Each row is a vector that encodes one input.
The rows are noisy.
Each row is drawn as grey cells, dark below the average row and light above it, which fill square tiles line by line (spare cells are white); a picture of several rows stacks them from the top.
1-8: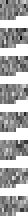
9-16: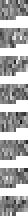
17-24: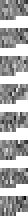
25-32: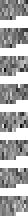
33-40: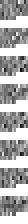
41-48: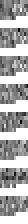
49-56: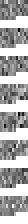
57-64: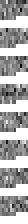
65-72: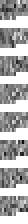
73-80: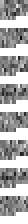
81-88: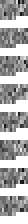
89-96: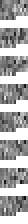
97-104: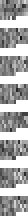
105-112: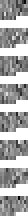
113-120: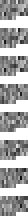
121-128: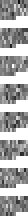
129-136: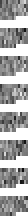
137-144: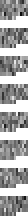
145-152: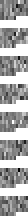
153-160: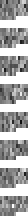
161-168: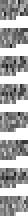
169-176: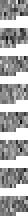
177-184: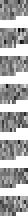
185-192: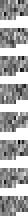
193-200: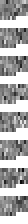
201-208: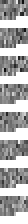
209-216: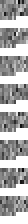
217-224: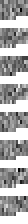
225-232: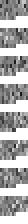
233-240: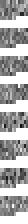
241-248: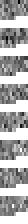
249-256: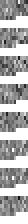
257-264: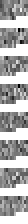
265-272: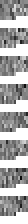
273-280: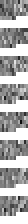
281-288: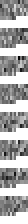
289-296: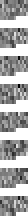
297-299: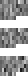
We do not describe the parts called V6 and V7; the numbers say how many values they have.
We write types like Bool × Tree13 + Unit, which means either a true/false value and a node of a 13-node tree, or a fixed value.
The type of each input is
(Line8 + V6) × Line10 + V7.
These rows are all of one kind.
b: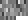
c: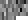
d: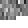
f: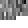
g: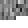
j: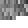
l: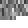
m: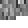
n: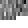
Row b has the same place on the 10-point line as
d and l.
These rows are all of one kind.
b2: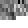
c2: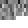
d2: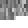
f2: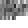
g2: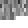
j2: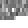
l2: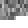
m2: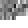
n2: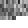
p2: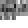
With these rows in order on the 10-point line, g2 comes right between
c2 and j2.
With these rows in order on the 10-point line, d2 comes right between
j2 and m2.
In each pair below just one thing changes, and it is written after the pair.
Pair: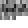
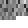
the place on the 8-point line
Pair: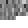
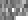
the place on the 10-point line
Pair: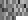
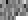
the place on the 8-point line
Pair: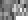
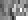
the place on the 8-point line
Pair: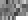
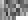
the place on the 10-point line
